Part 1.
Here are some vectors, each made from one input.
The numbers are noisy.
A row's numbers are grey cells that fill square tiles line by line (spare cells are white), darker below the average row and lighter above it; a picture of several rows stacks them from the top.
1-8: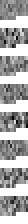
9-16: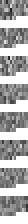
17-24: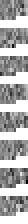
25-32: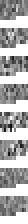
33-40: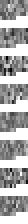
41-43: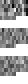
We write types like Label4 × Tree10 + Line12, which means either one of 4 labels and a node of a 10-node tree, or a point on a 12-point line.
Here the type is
Label6 × Label6.
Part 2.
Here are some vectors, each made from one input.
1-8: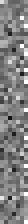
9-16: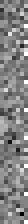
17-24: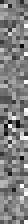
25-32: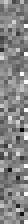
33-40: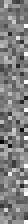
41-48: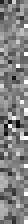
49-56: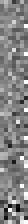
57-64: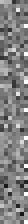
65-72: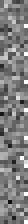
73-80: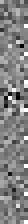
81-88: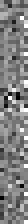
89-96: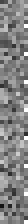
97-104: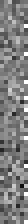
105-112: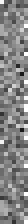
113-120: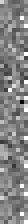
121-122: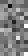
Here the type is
Label9 × Label10 + Unit.
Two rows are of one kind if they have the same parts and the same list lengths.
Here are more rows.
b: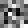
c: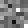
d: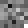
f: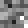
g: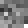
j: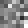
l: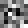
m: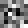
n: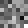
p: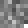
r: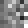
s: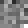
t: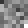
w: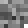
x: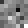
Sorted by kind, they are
b, l, m
c, d, f, g, j, n, p, r, s, t, w, x

